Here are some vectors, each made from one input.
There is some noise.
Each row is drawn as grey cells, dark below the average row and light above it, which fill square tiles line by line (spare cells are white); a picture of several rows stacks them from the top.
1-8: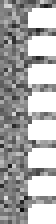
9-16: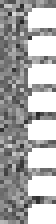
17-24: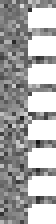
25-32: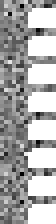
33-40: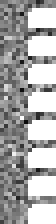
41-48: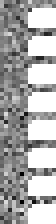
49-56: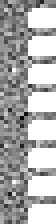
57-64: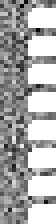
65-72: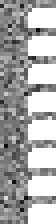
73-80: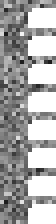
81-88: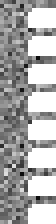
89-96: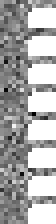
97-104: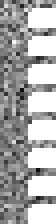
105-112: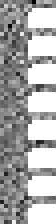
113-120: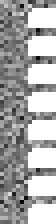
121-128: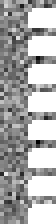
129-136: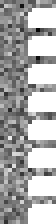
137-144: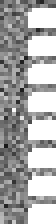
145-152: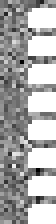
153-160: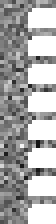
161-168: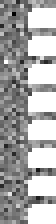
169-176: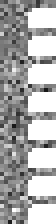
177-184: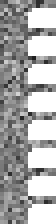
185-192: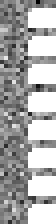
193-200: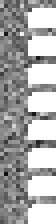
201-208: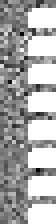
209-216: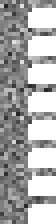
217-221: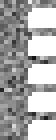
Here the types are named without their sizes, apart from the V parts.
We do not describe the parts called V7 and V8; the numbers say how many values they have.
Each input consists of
either a label, a true/false value and a value of V8, or a value of V7.
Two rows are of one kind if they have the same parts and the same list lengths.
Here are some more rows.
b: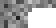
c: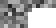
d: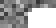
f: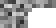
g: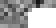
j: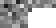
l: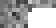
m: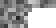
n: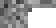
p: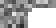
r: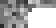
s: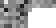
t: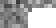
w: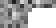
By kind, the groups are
b, c, d, g, j, l, m, n, r, t
f, p, s, w

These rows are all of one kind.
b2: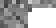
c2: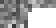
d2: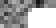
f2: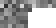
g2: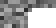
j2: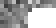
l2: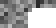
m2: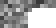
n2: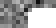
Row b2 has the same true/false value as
c2, f2 and j2.
